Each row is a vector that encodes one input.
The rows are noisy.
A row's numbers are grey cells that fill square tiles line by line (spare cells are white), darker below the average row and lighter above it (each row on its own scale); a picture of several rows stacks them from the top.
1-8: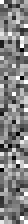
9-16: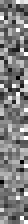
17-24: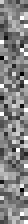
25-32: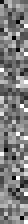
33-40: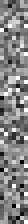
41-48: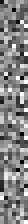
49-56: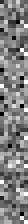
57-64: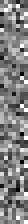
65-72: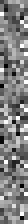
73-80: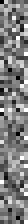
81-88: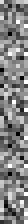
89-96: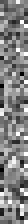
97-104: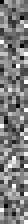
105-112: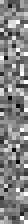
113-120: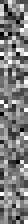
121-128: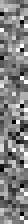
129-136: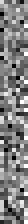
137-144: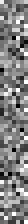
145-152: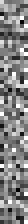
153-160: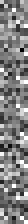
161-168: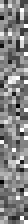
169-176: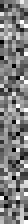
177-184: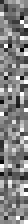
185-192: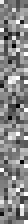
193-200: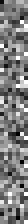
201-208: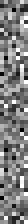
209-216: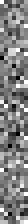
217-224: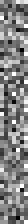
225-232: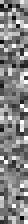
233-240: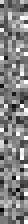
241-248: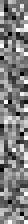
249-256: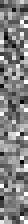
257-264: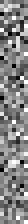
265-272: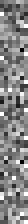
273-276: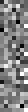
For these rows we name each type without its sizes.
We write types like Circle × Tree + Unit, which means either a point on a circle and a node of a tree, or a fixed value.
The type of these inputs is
Label.
